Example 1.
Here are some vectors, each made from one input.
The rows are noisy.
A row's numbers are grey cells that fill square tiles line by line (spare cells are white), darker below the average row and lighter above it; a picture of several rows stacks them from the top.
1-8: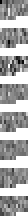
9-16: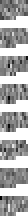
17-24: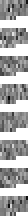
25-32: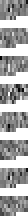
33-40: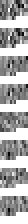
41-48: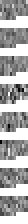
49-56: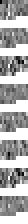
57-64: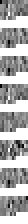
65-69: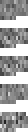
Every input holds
either a fixed value, or a node of a 10-node tree.
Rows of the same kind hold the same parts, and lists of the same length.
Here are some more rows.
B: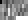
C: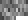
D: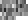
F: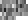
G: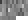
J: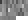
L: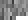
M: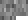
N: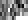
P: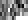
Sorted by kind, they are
B, C, D, F, G, J, L, M
N, P

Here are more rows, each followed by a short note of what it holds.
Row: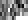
a fixed value
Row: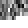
a fixed value
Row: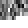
a fixed value
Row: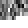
a fixed value
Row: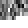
a fixed value
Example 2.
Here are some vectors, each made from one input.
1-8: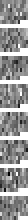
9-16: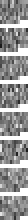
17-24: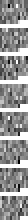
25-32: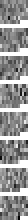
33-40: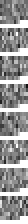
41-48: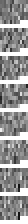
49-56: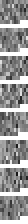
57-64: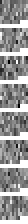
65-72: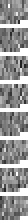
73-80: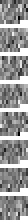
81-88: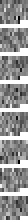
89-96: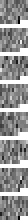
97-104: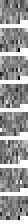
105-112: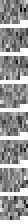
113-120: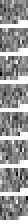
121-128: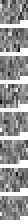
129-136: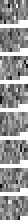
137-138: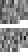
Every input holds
a point on each of two 13-point lines.
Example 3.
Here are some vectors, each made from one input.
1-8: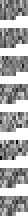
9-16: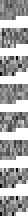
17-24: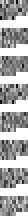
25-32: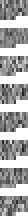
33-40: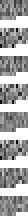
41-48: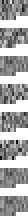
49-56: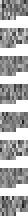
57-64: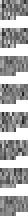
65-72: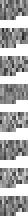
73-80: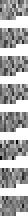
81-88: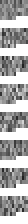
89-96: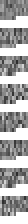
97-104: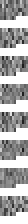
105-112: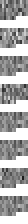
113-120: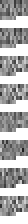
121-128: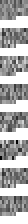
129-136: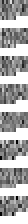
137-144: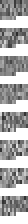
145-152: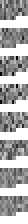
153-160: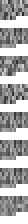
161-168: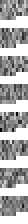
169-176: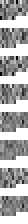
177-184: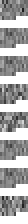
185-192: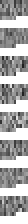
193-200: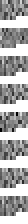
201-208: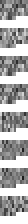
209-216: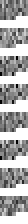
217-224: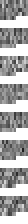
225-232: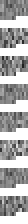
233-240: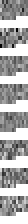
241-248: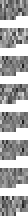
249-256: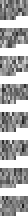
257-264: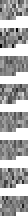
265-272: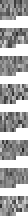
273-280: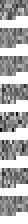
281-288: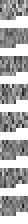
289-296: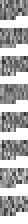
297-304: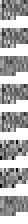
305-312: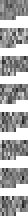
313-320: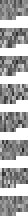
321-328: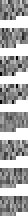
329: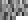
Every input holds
a node of an 11-node tree.
